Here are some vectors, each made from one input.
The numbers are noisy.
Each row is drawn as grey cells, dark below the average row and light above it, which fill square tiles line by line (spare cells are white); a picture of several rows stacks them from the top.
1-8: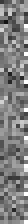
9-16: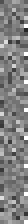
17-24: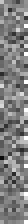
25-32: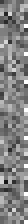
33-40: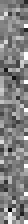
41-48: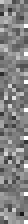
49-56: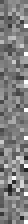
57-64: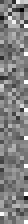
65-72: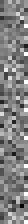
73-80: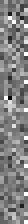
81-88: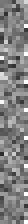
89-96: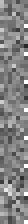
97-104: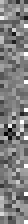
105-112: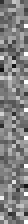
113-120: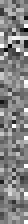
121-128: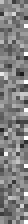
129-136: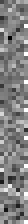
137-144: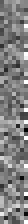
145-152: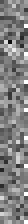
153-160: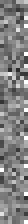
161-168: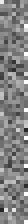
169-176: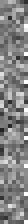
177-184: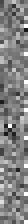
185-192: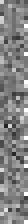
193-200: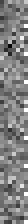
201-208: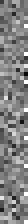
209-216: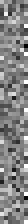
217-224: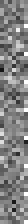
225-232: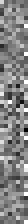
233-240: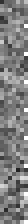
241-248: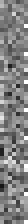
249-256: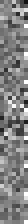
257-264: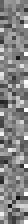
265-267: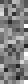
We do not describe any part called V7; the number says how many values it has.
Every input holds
either a point on an 8-point circle, a point on a 4-point line and a point on a 5-point line, or a true/false value and a value of V7.
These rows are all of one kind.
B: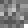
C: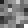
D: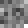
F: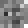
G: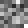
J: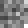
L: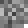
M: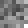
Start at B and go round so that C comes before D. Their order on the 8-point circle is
B, C, D, J, F, M, G, L.
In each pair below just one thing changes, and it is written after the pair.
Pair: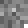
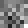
the place on the 5-point line
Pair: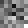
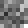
the place on the 8-point circle
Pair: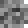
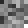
the place on the 4-point line
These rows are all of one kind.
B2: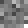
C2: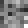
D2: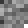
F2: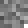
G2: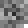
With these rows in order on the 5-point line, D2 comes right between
B2 and C2.
